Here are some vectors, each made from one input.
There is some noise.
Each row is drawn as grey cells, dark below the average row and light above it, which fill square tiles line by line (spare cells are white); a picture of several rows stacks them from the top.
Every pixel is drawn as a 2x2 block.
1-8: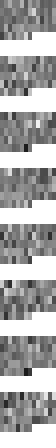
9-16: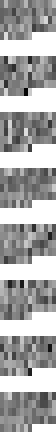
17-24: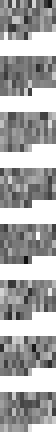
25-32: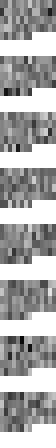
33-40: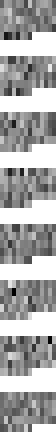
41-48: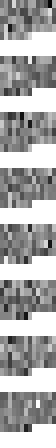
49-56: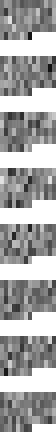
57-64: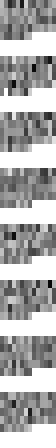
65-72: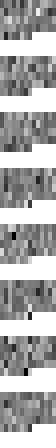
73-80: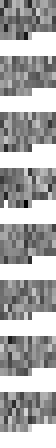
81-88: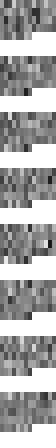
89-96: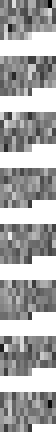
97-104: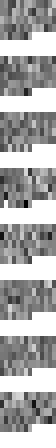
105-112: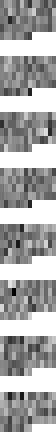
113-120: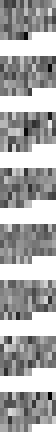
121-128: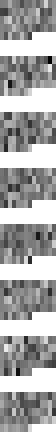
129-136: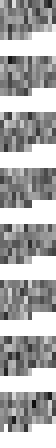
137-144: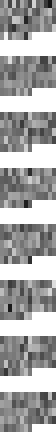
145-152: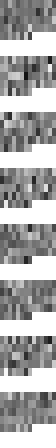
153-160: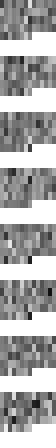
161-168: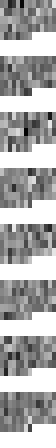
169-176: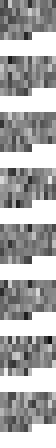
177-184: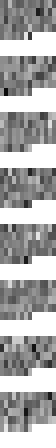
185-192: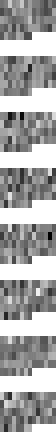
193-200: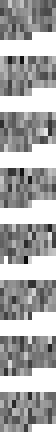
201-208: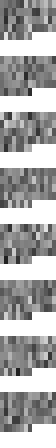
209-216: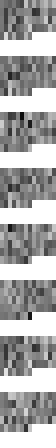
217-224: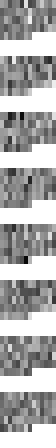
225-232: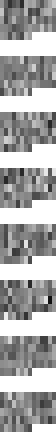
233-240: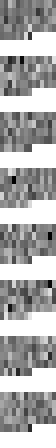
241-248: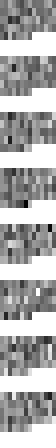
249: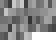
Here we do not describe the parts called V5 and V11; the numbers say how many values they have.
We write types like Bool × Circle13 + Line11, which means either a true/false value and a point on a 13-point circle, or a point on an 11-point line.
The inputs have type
(Bool × Label9 + V5) × V11.
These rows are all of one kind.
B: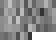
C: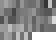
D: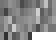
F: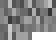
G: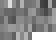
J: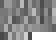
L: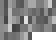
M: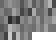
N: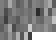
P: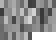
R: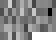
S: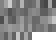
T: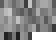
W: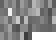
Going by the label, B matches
L, P and W.
